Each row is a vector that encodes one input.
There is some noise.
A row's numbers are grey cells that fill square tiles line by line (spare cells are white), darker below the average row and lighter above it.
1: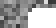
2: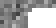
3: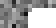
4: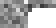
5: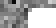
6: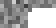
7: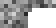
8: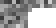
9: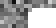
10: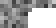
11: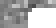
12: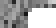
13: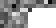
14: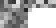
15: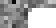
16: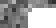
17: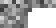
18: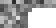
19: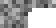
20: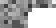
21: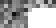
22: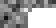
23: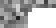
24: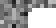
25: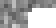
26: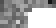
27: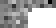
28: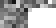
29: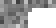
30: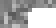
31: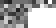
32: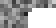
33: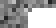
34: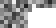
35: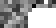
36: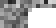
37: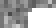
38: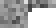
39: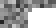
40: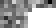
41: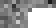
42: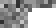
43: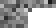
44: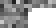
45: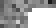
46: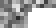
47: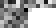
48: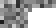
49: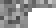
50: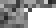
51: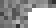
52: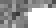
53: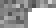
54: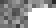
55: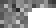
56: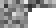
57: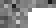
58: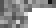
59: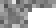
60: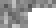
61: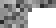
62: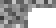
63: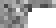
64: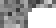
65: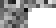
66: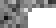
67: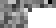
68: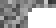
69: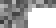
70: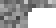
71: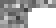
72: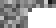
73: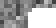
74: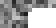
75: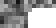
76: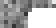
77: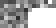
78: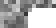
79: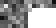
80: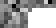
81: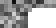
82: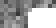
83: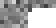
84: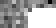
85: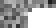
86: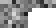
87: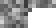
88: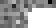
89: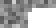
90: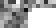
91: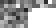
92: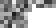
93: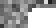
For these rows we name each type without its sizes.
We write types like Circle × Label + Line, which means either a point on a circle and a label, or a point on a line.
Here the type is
Bool × Line × (Tree + Unit).
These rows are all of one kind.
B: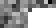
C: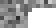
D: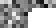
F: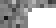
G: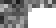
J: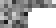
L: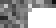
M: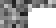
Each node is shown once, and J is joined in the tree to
M.
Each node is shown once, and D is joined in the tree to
L and M.
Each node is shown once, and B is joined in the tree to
F and M.
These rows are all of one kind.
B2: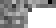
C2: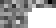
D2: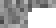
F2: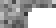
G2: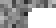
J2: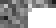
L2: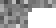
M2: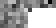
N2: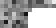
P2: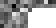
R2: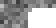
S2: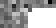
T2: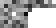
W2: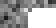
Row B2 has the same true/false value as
D2, G2 and M2.
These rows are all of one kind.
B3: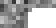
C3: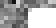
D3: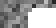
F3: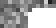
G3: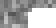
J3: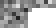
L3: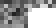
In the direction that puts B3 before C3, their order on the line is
B3, C3, J3, G3, L3, D3, F3.
